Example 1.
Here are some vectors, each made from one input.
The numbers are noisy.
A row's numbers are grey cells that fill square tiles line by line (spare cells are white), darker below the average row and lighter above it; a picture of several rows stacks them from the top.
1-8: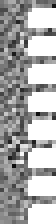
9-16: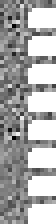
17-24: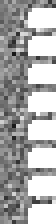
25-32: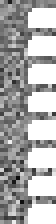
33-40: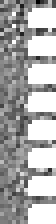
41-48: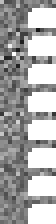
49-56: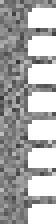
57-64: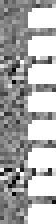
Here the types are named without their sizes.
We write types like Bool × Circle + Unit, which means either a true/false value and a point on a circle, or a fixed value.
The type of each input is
Bool × Bool × Bool × Bool + Line × Line + Unit.
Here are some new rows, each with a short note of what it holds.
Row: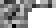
four true/false values
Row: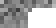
four true/false values
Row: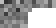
four true/false values
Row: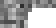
a point on each of two lines
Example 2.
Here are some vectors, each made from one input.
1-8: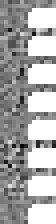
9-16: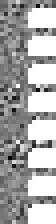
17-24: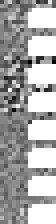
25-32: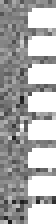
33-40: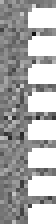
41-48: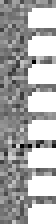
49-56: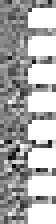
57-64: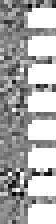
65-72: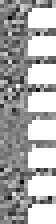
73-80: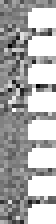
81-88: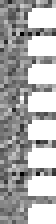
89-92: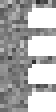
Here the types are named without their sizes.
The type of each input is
Bool × Bool × Bool × Bool + Line.
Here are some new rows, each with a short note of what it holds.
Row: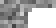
four true/false values
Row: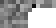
four true/false values
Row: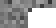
four true/false values
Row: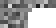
a point on a line
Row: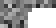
a point on a line
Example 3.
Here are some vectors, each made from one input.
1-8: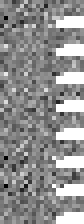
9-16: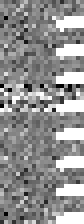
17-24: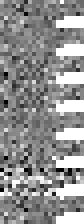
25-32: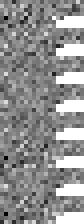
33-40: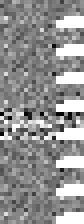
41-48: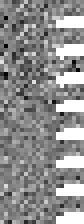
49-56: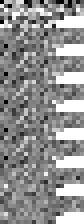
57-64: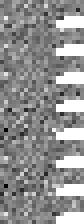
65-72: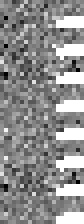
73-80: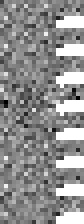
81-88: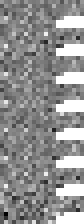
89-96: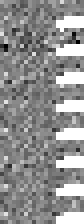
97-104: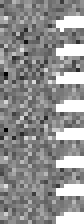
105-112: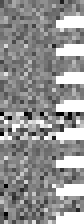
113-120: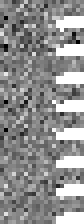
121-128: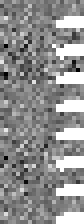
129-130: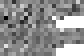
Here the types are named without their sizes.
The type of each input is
List(Line).
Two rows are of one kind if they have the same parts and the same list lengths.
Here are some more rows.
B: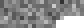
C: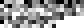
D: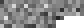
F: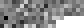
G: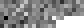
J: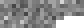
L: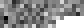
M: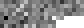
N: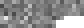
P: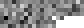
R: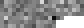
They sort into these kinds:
B, D, J, N, R
C
F, G, L, M, P

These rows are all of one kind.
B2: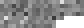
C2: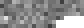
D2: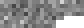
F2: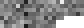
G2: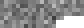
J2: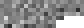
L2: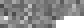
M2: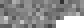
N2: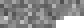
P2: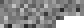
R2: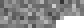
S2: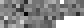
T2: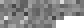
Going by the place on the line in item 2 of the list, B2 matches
C2, L2, S2 and T2.
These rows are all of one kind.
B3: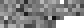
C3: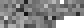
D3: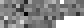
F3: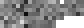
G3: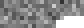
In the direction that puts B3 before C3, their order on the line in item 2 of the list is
B3, C3, D3, F3, G3.
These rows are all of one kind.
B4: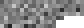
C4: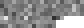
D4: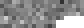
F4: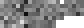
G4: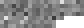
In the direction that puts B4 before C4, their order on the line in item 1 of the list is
B4, D4, C4, G4, F4.
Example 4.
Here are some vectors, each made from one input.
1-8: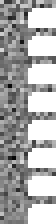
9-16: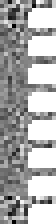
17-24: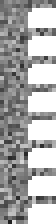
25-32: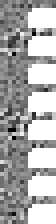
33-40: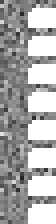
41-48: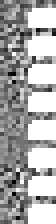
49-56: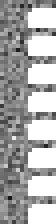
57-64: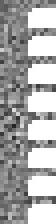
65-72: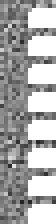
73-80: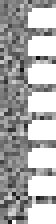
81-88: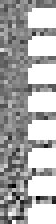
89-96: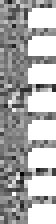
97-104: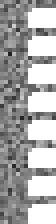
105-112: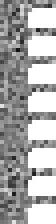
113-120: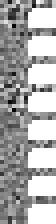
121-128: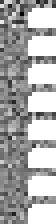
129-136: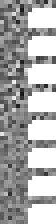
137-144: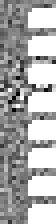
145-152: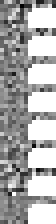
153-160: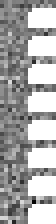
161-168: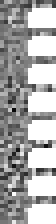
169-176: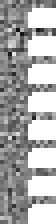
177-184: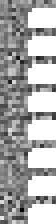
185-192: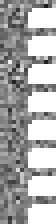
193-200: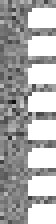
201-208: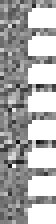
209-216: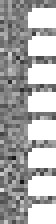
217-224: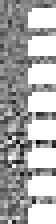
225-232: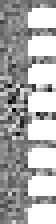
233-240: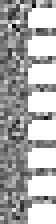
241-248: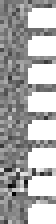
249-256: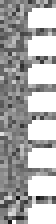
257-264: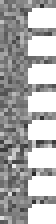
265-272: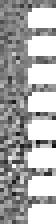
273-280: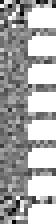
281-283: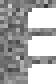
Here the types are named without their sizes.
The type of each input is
Bool × Bool × Bool × Bool + Circle.
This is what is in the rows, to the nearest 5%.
About 40% of them hold a point on a circle. The rest hold four true/false values.
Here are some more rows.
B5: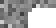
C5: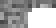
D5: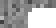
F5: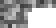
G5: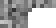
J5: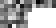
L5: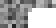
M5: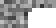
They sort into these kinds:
B5, G5, L5, M5
C5, D5, F5, J5

